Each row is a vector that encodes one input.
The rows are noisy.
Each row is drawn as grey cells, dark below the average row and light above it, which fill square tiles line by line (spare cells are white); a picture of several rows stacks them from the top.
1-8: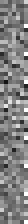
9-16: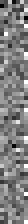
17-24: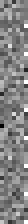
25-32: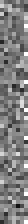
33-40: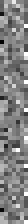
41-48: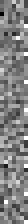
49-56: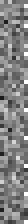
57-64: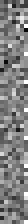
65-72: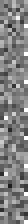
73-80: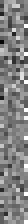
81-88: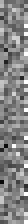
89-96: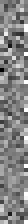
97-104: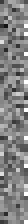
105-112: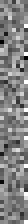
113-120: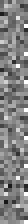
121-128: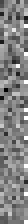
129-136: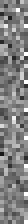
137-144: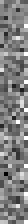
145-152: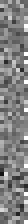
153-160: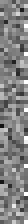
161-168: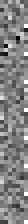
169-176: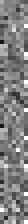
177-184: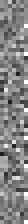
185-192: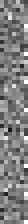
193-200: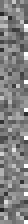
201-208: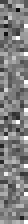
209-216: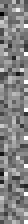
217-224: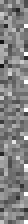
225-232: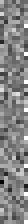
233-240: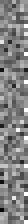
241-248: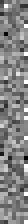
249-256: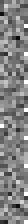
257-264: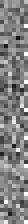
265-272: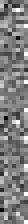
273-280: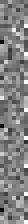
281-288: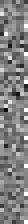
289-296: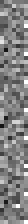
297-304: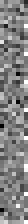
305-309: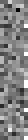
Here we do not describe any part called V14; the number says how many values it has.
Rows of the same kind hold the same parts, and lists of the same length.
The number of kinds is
4.
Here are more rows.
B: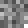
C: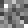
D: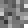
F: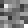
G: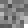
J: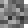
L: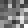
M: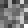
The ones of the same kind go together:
B, D, G
C, F
J
L, M

